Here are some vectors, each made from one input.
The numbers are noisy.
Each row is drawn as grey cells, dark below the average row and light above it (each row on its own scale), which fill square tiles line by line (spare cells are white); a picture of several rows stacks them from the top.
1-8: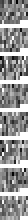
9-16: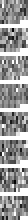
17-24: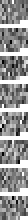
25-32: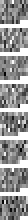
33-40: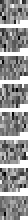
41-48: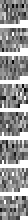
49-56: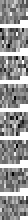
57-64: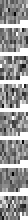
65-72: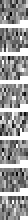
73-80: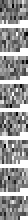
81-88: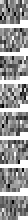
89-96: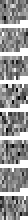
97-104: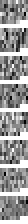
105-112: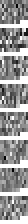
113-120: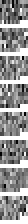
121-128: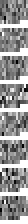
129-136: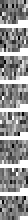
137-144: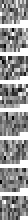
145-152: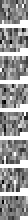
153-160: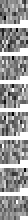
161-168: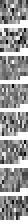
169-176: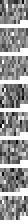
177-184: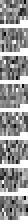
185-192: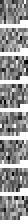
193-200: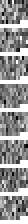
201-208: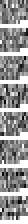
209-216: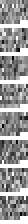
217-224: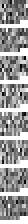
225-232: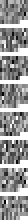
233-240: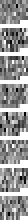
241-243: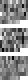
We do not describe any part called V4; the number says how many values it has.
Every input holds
a list of up to two items, each one of 10 labels and a value of V4.
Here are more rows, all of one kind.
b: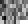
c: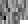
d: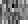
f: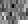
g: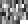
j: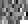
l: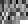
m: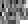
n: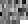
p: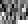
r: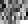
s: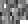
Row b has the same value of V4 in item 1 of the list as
f, g and p.
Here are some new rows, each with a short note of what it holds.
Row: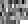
a list of one item
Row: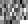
the empty list
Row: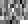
the empty list
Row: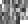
a list of two items
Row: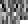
a list of two items
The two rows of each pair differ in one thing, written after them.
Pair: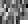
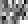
the label in item 1 of the list
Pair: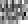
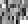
the label in item 2 of the list
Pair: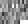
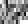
the label in item 2 of the list
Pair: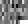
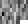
the label in item 1 of the list
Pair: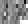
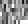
the label in item 1 of the list
